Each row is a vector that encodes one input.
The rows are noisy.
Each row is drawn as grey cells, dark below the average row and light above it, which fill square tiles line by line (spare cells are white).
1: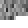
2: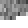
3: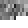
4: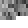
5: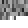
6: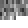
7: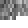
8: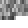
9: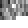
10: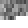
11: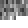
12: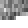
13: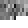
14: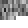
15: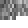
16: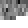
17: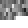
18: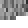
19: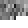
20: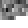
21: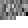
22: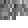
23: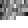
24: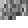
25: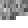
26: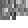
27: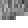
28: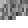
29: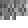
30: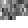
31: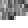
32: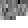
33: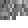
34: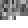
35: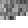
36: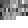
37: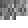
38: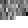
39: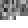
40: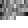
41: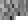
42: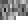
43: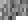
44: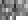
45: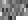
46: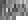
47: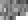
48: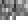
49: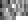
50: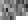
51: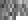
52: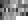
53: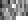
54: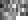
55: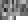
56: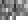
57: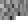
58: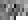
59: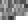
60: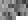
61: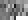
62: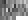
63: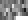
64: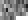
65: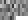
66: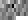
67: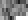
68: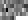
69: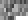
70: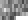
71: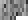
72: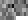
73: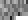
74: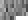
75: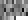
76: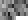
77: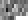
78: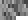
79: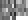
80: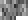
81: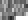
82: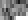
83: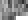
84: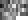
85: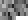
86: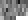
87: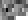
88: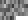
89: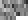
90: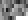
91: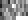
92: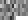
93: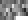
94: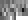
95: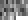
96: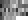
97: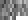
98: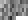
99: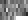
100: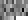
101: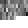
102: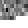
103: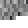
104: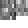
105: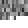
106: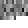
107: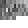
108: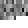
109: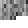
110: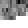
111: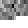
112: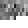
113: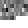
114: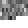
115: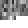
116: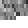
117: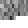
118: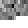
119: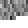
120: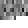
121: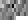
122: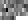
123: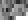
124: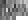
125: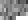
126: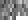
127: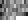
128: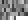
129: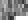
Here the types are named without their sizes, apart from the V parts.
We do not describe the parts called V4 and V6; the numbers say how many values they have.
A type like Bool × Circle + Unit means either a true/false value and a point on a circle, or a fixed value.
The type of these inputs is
(Bool × Line + V4) × V6.
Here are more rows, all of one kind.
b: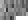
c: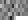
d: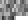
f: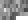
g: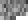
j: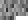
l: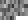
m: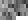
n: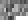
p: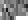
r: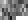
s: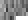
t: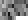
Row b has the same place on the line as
p, r, s and t.
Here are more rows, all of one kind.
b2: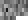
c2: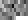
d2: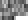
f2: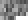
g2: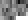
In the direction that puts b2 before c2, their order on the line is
b2, g2, f2, c2, d2.
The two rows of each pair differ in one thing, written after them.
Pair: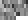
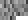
the value of V6
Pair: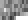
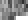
the true/false value
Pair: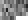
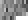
the true/false value
